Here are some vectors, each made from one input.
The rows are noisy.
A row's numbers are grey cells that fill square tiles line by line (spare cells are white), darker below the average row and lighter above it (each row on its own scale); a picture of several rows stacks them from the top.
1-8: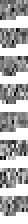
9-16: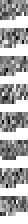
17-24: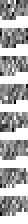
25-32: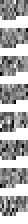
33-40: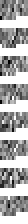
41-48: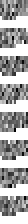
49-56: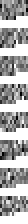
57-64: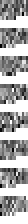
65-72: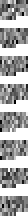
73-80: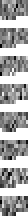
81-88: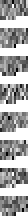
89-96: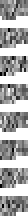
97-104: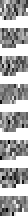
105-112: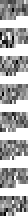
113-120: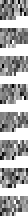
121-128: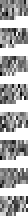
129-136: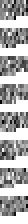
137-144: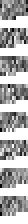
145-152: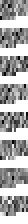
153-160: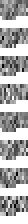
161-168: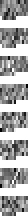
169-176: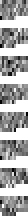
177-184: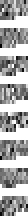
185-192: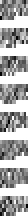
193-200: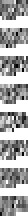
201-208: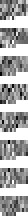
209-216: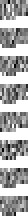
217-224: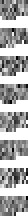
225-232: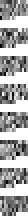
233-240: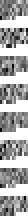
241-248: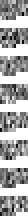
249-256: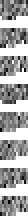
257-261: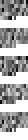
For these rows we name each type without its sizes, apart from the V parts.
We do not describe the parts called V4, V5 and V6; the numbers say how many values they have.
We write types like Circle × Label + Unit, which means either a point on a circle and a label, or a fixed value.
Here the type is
(Bool × V5 + V4) × V6 + Tree × Tree × (Tree + Unit).
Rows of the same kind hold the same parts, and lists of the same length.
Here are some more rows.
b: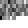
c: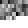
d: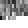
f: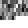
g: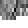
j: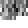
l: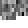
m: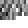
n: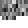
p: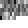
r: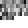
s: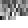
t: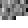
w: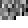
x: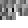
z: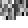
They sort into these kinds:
b, d, m, p
c, f, r, s, x
g, j
l, n, t, w, z

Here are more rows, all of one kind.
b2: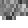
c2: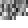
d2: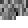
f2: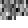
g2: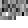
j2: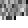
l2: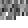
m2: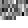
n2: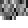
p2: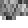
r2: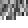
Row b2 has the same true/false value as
c2, l2 and n2.
